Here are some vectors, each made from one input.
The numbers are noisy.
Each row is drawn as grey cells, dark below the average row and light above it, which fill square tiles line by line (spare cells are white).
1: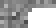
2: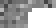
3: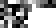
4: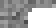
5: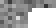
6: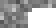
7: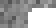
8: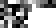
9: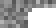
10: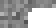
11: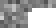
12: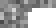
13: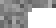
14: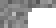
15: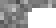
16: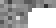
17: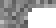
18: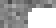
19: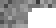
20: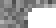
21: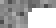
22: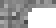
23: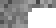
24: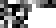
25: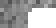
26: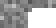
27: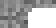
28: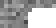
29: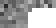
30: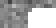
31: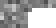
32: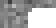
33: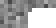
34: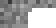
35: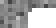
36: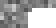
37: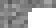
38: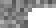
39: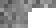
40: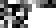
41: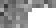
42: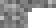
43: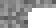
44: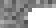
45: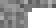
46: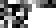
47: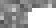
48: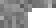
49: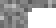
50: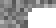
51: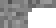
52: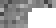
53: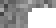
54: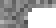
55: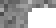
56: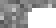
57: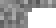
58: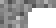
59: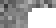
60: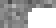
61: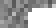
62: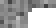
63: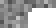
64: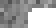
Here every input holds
either a fixed value, or a node of each of two 8-node trees.
